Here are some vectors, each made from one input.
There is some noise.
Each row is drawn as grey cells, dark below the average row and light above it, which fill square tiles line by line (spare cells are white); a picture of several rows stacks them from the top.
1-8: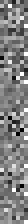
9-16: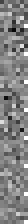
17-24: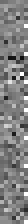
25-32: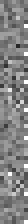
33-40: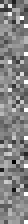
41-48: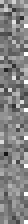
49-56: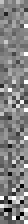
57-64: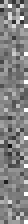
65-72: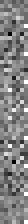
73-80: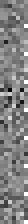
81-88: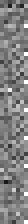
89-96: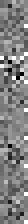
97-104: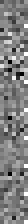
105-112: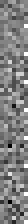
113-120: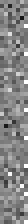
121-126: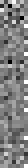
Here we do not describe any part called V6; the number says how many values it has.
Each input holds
a list of up to two items, each a true/false value and a value of V6.
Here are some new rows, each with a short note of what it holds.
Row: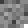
a list of two items
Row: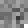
a list of one item
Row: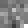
a list of two items
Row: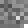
a list of two items
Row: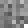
a list of one item
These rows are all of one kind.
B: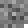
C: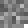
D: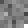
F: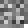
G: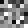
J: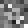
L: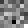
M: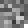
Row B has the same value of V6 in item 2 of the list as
D and L.
